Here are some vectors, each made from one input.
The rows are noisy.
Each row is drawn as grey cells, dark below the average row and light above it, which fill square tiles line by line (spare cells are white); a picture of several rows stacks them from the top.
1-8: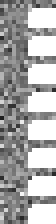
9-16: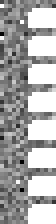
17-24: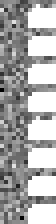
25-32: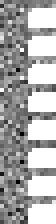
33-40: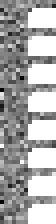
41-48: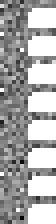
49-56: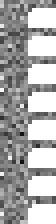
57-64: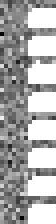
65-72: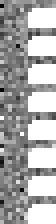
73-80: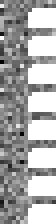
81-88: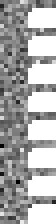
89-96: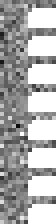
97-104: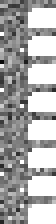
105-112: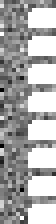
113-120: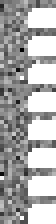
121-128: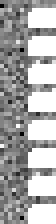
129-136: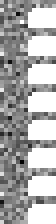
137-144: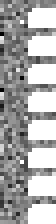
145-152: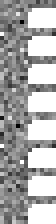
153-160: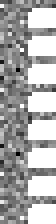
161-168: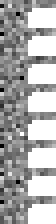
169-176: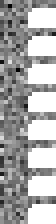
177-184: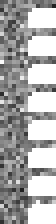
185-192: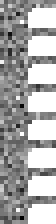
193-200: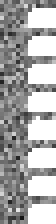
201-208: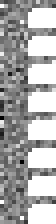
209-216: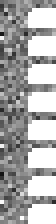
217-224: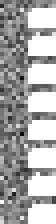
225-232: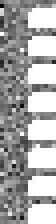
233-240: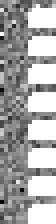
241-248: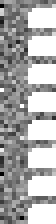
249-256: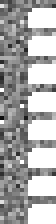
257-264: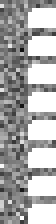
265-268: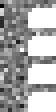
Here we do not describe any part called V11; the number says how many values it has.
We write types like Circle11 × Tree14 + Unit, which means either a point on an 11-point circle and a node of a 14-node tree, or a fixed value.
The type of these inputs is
(Bool × V11 + Unit) × Tree14.
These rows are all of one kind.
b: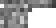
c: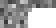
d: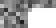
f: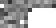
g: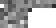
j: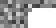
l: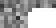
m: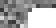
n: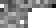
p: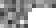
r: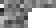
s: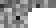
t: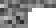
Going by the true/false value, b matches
c, d, l and s.
